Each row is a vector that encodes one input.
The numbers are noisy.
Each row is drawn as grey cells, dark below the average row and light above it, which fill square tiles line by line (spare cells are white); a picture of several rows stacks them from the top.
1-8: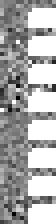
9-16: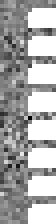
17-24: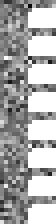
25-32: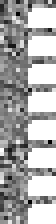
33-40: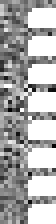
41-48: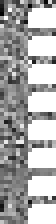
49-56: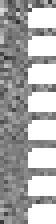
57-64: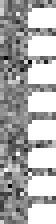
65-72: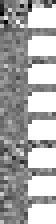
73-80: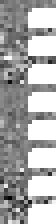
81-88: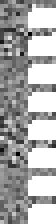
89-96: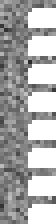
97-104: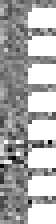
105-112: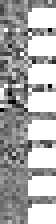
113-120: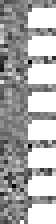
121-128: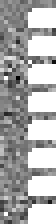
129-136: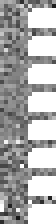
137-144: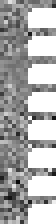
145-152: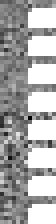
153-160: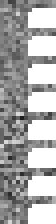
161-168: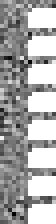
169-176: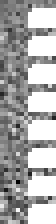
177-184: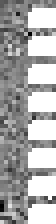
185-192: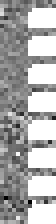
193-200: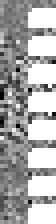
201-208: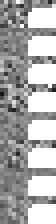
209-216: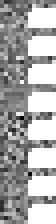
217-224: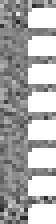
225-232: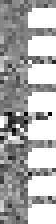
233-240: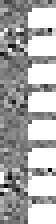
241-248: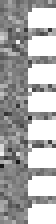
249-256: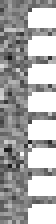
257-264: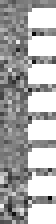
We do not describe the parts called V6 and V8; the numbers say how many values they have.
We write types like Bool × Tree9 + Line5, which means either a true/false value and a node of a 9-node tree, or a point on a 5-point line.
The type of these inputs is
(Line7 + V6) × Tree11 × V8 + Tree9.
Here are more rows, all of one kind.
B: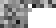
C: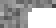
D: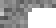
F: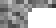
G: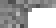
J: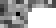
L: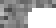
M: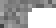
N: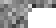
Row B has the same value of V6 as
G and J.
